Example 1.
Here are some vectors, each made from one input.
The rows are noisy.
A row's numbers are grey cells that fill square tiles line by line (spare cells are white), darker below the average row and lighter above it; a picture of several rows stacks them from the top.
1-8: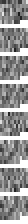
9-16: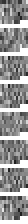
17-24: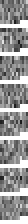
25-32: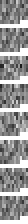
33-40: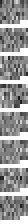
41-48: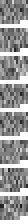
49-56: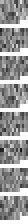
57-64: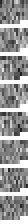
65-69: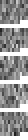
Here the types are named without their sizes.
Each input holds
a point on a line.
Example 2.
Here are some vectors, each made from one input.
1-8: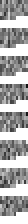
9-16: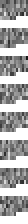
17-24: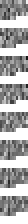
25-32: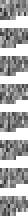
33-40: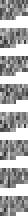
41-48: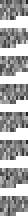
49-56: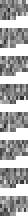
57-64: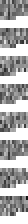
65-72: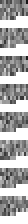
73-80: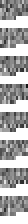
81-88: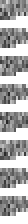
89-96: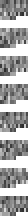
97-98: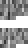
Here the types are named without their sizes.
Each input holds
three true/false values.
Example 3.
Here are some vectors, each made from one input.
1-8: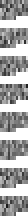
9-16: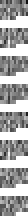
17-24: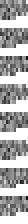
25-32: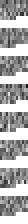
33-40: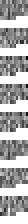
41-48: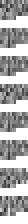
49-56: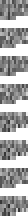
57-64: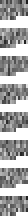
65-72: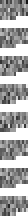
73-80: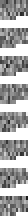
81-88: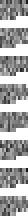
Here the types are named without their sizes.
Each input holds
three true/false values.
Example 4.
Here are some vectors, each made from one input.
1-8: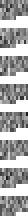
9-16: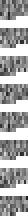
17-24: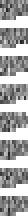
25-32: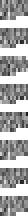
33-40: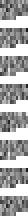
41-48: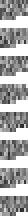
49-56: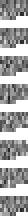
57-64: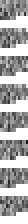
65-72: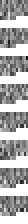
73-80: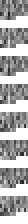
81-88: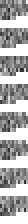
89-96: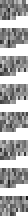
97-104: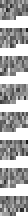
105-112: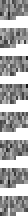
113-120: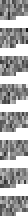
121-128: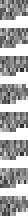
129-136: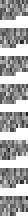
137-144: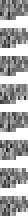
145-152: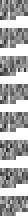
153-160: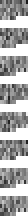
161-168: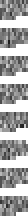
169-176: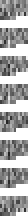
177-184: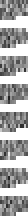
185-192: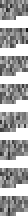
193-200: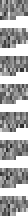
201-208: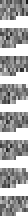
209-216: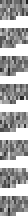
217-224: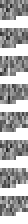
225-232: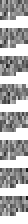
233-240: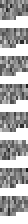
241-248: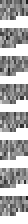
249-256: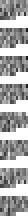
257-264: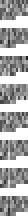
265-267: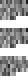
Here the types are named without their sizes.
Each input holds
three true/false values.
